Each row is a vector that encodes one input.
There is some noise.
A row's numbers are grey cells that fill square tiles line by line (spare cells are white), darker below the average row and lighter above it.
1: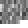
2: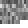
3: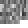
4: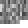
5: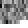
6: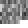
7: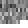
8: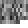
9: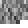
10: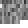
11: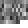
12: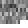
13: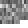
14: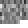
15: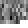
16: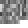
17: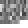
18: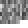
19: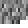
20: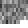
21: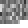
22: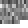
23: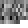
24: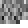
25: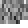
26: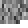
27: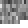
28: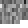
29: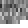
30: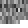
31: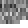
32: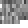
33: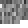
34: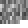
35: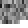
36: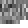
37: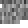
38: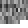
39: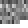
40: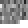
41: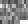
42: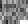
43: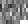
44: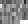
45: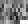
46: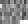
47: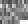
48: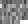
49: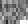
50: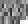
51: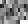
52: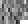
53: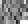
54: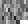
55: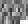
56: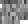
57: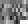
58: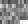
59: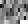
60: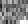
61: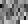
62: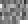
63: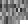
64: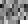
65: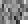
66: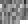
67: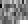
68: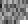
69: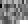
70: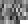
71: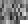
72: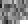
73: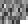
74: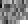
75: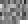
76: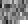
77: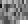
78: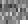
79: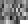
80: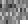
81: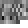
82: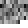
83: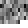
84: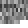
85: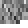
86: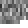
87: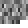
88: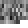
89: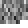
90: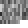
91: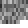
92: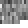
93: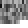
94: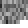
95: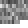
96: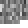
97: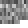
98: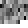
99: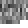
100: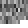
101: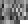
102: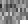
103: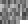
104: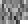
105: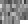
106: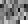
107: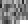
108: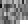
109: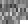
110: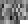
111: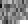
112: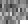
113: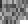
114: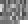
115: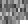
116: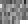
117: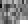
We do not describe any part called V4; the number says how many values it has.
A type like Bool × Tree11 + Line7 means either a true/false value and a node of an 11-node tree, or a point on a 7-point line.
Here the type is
Bool × Line6 + V4.
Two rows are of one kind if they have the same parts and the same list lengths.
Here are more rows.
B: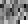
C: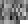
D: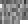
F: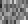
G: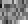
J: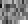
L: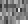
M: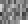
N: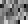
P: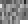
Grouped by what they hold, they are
B, C, N
D, F, G, J, L, M, P

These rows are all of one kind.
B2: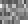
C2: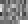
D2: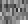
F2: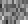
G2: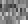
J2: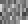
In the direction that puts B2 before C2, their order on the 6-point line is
B2, G2, D2, F2, C2, J2.
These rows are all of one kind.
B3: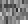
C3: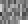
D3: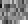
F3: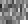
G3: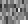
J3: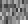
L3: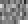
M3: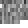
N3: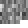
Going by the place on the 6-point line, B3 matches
G3, J3 and M3.
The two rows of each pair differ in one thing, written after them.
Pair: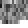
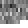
the place on the 6-point line
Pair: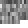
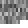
the true/false value
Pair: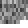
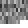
the place on the 6-point line
